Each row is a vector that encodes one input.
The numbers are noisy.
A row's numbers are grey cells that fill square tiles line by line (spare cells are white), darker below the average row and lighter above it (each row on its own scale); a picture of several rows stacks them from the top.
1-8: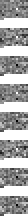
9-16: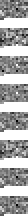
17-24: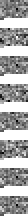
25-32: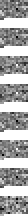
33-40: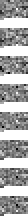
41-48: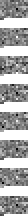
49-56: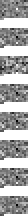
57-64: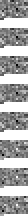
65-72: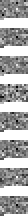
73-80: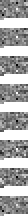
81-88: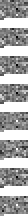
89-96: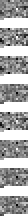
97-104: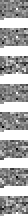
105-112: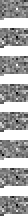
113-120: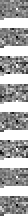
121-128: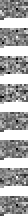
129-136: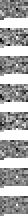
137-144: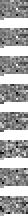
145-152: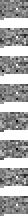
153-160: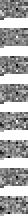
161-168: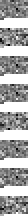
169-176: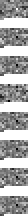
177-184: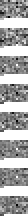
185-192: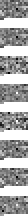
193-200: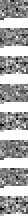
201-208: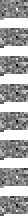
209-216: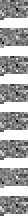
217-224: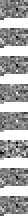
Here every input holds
either a point on a 4-point line and a point on a 7-point line, or a point on a 10-point line.
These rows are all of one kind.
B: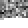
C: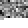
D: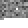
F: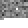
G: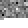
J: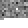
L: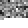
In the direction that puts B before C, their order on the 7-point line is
D, F, B, J, L, C, G.
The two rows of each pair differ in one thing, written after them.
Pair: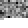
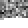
the place on the 7-point line
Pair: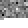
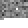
the place on the 7-point line
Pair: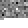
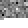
the place on the 7-point line
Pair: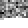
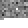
the place on the 4-point line
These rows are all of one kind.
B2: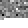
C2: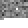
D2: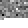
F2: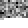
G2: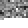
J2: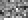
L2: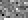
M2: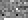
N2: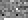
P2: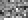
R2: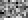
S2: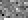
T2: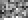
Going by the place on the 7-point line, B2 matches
D2, F2 and R2.
